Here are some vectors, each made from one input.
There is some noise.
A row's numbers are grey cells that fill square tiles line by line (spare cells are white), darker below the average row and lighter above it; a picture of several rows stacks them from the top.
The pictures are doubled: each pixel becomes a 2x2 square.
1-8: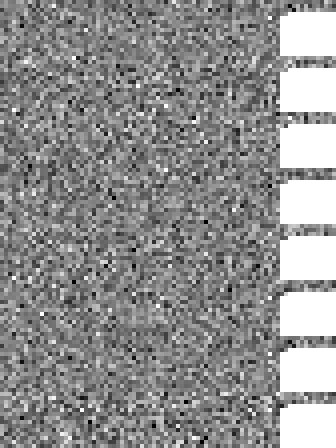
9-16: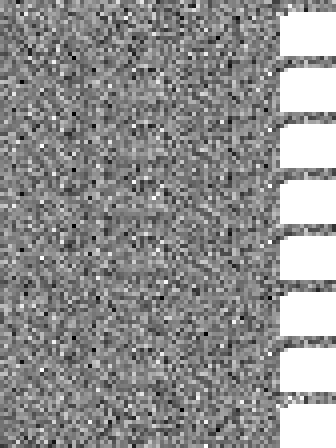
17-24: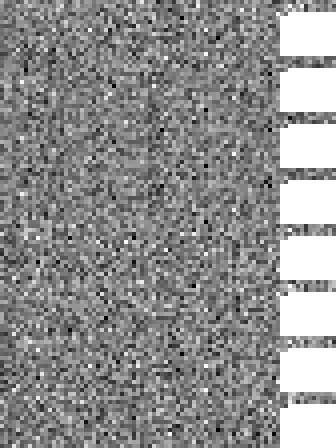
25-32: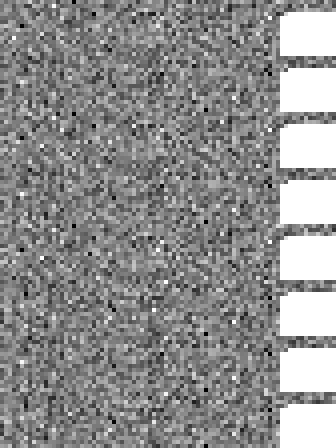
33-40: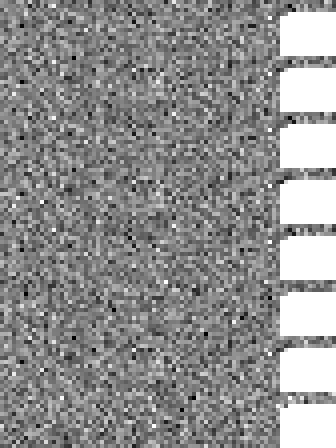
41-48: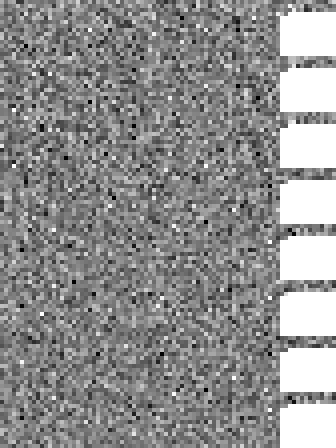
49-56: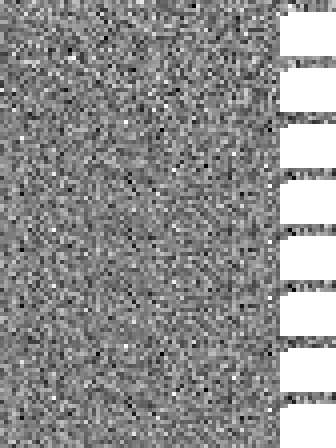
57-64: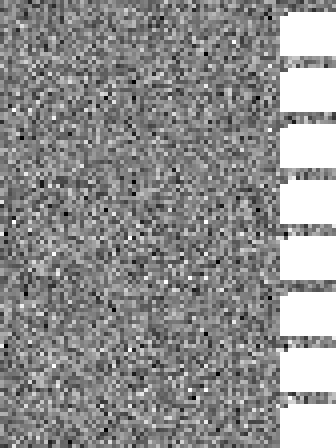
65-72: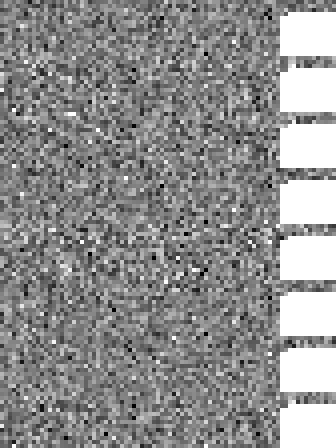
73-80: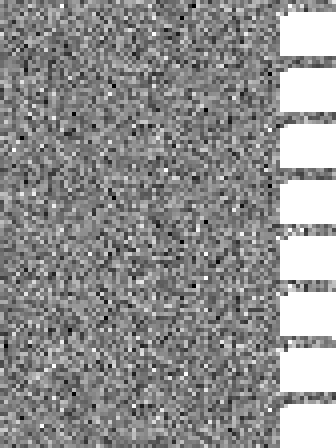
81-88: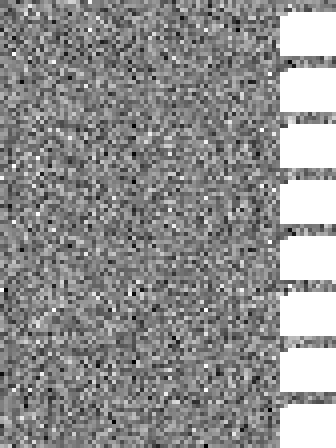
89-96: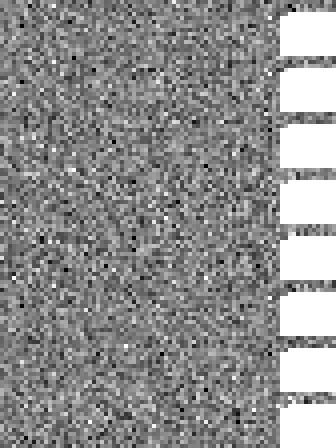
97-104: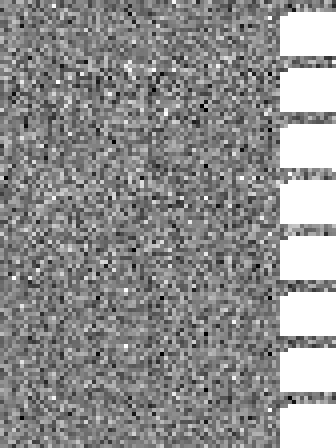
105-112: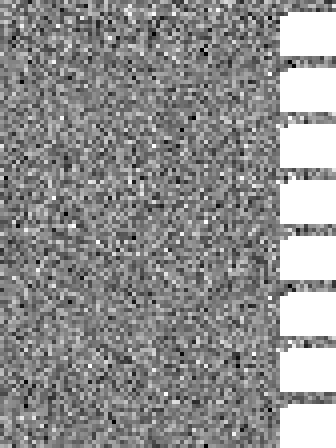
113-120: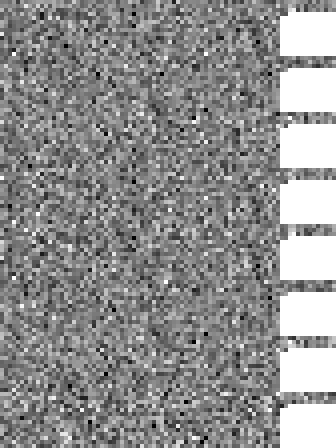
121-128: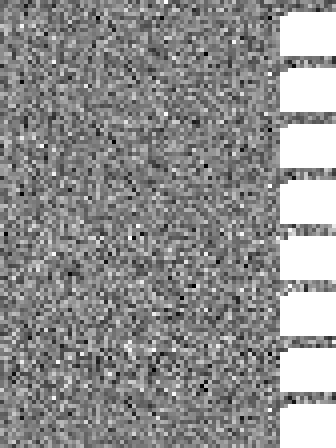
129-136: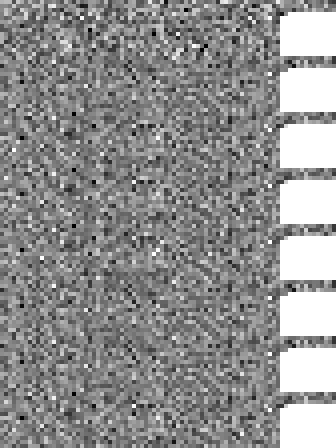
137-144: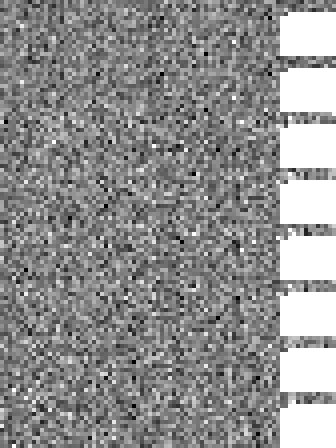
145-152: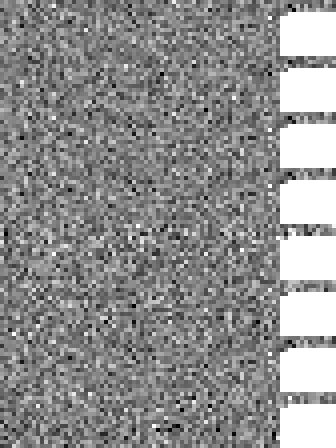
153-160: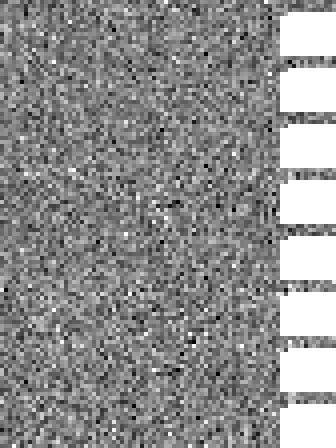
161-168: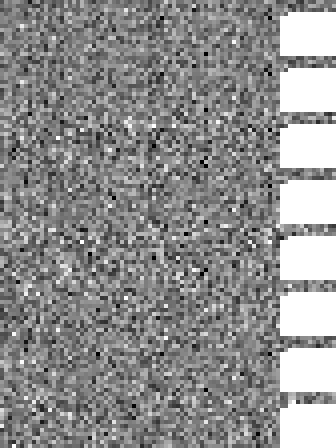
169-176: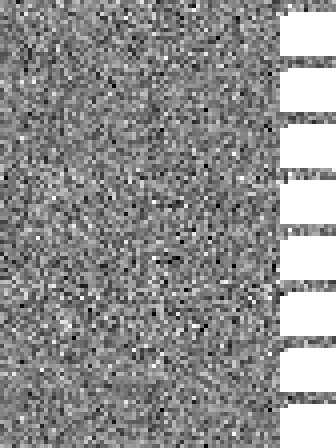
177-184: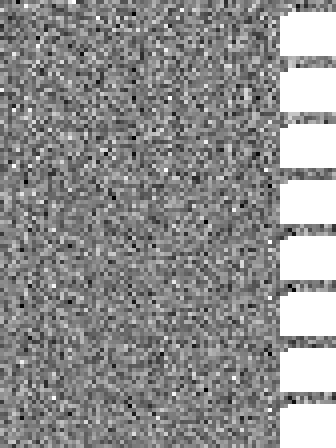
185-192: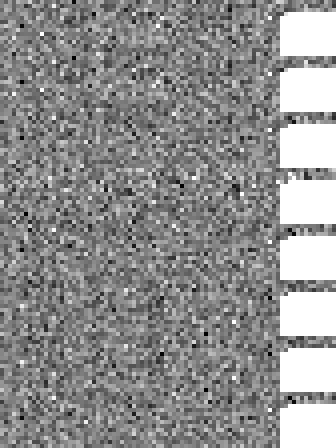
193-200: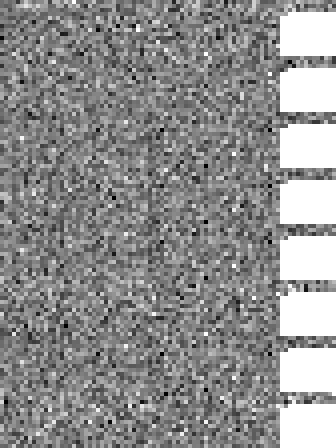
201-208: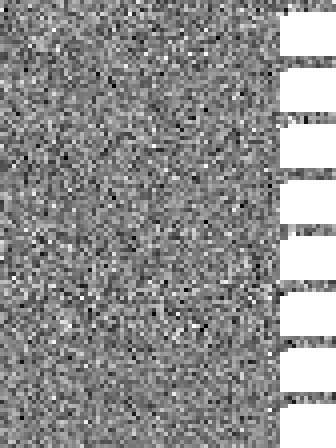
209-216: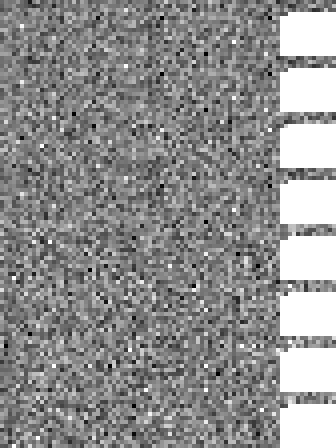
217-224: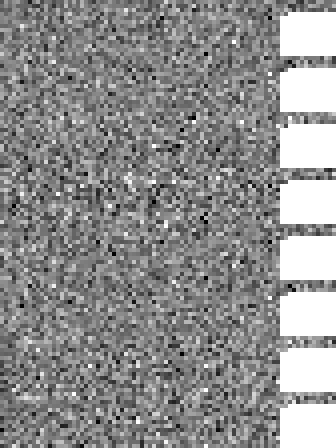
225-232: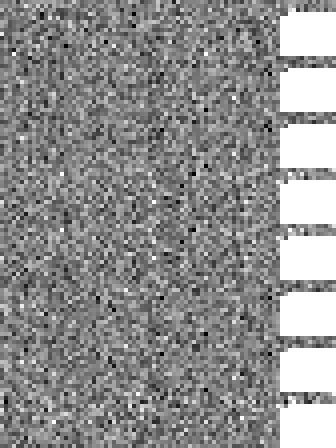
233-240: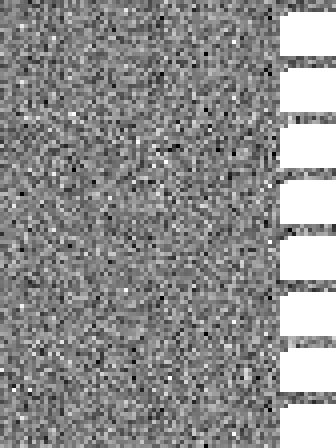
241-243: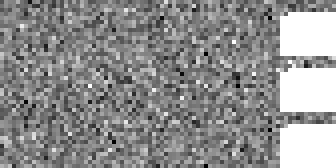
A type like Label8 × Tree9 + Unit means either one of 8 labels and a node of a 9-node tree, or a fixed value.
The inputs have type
Bool × List2(Line9) + Circle10 × Line5.
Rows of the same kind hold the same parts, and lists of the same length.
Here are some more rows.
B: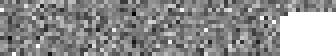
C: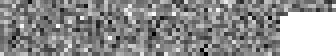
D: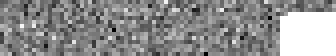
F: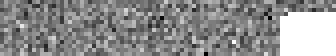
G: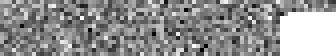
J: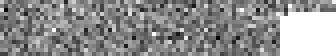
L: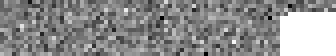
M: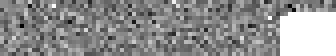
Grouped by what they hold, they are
B, J
C, G
D
F, L, M

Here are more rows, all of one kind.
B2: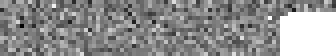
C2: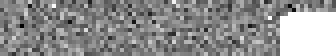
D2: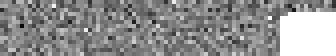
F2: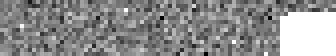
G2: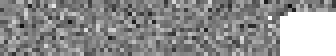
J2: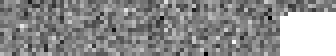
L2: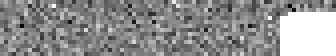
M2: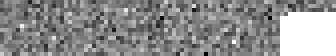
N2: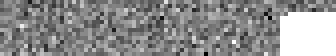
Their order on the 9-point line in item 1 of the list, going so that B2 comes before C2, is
B2, D2, N2, J2, M2, L2, C2, F2, G2.
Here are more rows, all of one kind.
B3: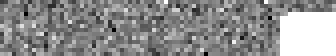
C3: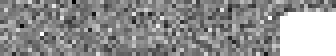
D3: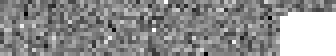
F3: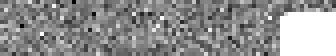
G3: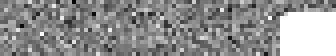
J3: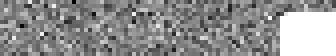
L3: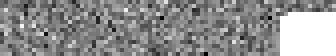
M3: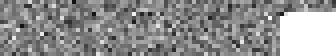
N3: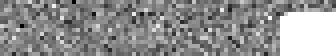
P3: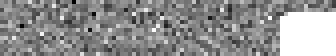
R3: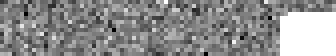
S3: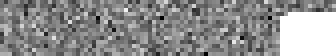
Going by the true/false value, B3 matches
D3, L3, R3 and S3.
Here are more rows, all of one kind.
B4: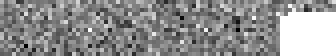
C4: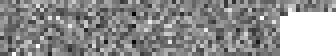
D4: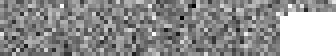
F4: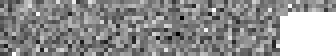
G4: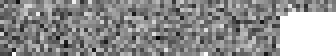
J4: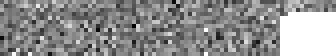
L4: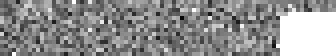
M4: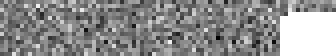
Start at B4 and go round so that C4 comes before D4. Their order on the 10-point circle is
B4, L4, G4, C4, J4, F4, M4, D4.
